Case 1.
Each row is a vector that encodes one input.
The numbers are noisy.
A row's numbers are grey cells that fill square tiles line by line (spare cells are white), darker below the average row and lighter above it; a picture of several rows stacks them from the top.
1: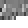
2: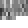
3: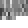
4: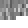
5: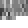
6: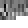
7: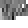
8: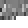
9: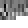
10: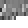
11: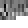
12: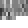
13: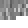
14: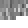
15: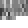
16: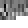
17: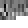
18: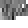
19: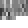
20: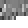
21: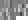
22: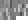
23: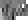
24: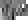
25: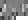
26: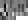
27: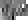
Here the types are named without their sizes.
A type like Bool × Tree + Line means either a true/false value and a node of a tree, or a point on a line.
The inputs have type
Label.
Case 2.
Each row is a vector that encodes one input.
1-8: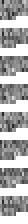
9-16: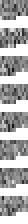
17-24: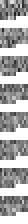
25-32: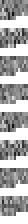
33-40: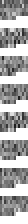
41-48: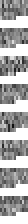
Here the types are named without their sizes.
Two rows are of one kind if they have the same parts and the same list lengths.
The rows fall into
2 kinds.
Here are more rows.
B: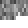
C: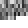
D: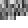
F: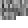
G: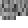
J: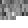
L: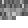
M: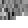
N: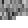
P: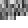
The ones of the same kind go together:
B, F, G, J, L, M, N
C, D, P

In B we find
three true/false values.
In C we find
a fixed value.
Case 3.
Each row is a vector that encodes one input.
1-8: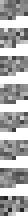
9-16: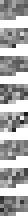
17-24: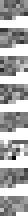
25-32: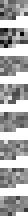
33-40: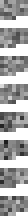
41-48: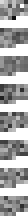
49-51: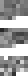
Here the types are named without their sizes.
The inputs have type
Label.
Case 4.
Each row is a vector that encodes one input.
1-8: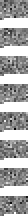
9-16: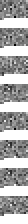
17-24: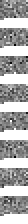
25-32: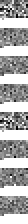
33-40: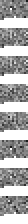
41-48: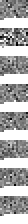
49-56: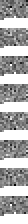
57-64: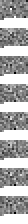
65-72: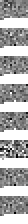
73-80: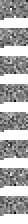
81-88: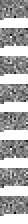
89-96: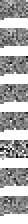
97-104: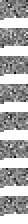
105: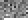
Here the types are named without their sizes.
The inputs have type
Circle + Unit.
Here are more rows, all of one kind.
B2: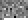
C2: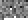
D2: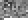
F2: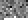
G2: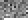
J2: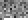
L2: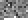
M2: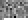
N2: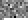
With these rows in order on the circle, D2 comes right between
G2 and L2.
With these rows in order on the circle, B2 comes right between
J2 and M2.
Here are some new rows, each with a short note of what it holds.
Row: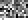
a fixed value
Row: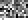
a fixed value
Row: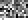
a fixed value
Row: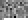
a point on a circle
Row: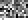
a fixed value
